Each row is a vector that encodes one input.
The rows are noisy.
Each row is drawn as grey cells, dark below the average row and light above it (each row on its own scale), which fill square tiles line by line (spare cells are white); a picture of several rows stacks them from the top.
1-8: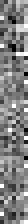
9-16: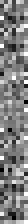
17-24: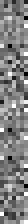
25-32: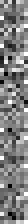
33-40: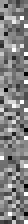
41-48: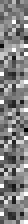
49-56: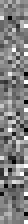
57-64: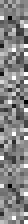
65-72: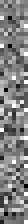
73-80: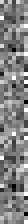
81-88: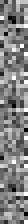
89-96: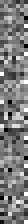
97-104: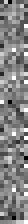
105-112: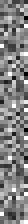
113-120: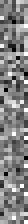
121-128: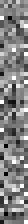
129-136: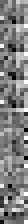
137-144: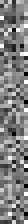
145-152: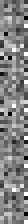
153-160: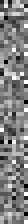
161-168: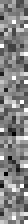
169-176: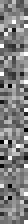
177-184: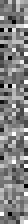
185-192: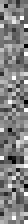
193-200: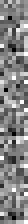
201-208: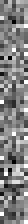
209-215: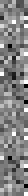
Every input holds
a node of a 9-node tree and a true/false value.
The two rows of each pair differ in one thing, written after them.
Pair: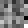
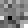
the node of the tree
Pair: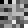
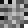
the node of the tree
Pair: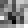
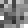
the node of the tree
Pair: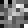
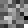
the true/false value
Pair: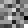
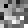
the node of the tree
